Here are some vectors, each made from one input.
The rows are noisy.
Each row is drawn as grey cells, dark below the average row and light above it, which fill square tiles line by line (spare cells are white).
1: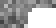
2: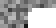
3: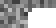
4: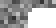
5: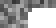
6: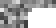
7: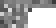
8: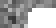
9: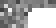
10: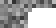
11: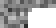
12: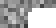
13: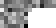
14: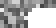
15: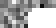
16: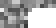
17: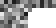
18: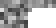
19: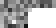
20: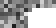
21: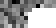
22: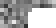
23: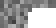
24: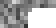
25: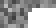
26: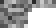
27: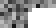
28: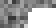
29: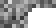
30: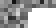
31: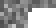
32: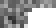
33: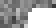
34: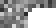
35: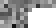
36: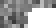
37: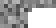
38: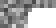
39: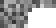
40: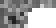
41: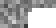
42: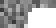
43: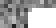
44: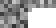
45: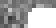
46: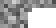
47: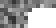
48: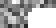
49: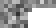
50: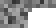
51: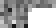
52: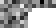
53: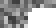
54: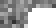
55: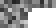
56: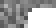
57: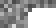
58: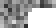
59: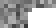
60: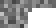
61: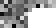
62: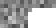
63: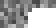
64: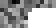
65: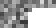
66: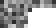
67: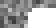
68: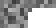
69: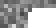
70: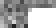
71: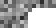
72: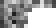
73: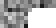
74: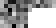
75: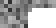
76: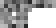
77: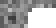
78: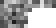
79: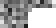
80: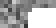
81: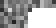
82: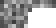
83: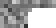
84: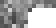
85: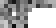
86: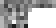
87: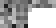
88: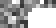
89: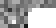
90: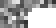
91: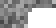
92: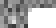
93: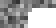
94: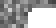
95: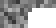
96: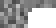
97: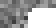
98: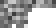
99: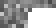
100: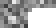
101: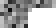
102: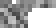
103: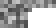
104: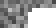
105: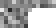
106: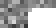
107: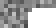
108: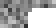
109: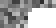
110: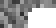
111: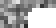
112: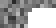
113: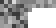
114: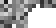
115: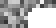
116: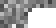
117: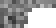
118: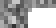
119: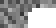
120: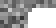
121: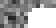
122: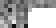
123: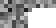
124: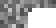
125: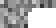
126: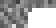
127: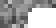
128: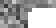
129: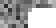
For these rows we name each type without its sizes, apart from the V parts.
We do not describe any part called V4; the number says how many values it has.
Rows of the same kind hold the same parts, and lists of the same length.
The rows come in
3 kinds.
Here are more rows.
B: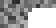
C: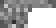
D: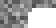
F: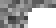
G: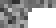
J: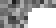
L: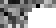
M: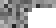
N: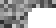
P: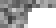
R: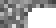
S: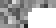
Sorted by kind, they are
B, C, D, F, G, J, L, N, R
M, S
P

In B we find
a point on a circle and a true/false value.
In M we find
two values of V4.
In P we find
a fixed value.
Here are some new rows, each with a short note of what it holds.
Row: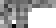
two values of V4
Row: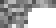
a fixed value
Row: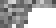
a fixed value
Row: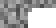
two values of V4
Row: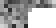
two values of V4
